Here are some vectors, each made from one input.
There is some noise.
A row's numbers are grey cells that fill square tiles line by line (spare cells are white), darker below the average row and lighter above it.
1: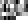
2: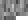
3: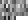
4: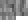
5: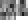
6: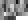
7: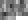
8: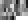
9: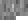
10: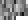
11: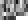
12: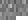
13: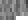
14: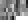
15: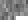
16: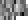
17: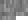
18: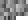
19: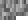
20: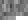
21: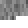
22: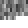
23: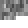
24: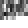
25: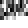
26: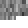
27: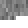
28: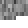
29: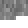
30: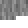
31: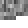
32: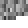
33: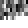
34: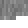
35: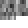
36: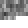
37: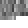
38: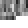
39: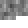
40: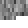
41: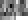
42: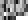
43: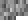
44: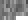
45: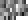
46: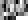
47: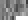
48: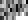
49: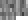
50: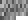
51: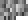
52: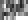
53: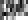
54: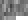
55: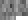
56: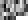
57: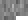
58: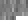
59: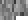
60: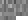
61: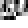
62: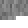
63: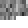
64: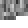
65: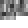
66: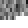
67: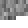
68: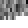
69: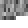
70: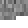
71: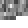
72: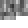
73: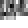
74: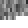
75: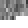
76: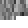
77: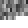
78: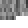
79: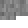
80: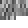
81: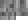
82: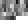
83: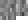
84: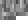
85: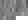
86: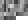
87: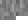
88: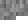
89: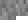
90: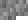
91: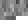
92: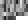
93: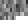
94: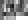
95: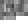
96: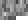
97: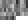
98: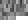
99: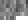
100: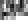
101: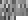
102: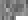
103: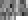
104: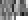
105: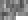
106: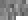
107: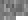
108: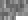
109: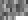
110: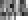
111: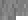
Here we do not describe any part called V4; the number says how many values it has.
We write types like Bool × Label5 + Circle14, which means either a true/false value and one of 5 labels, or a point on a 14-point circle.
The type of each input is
List3(Bool × V4).
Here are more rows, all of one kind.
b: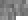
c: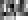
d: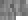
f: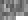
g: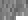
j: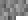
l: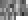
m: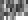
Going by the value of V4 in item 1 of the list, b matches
c and l.
